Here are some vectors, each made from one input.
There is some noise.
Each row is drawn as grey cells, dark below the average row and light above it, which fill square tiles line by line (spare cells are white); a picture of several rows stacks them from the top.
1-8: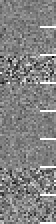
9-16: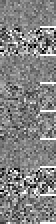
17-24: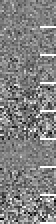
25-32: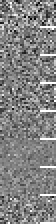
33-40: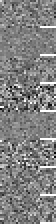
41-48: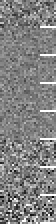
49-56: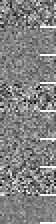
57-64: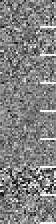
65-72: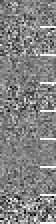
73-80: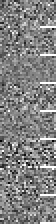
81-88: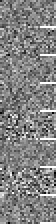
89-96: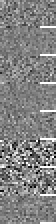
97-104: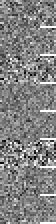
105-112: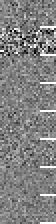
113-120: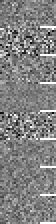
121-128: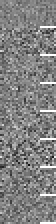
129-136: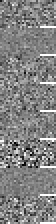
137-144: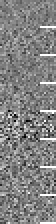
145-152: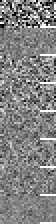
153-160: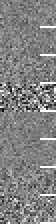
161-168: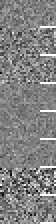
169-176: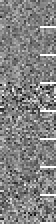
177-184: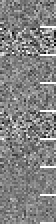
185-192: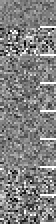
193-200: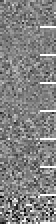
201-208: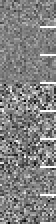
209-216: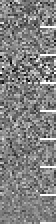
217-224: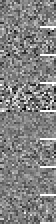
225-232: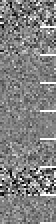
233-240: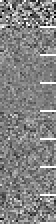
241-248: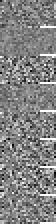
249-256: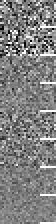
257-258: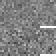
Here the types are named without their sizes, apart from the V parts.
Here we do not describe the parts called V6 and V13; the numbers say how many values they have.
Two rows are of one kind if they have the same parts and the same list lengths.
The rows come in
2 kinds.
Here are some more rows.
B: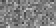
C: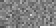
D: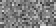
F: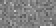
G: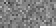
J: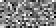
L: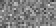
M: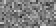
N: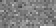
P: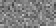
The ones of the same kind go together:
B, C, D, F, J, L, M, N, P
G

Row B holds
a label, a true/false value, a value of V6 and a value of V13.
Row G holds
a label and a true/false value.
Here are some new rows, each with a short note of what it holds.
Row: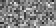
a label, a true/false value, a value of V6 and a value of V13
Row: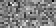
a label and a true/false value
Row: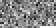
a label and a true/false value
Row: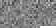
a label and a true/false value
